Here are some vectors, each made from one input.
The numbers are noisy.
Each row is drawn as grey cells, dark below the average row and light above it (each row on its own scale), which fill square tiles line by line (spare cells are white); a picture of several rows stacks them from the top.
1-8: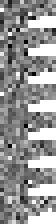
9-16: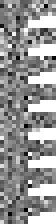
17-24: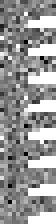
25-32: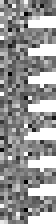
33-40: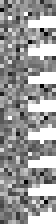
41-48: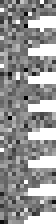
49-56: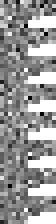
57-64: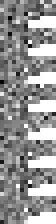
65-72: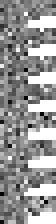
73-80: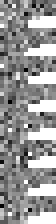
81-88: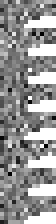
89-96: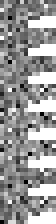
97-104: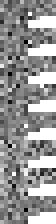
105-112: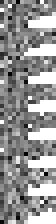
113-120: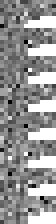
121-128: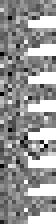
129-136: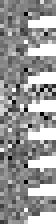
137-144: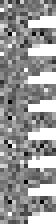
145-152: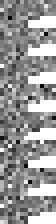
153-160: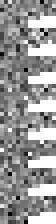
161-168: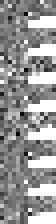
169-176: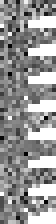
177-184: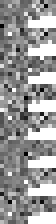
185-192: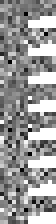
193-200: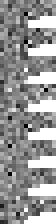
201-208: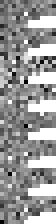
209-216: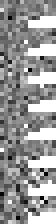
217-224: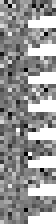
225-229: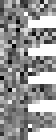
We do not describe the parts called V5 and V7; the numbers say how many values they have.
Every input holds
one of 10 labels, a true/false value, a value of V5 and a value of V7.
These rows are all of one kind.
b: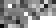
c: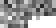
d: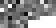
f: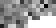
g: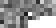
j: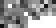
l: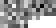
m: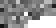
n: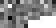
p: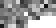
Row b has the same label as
j, l and n.
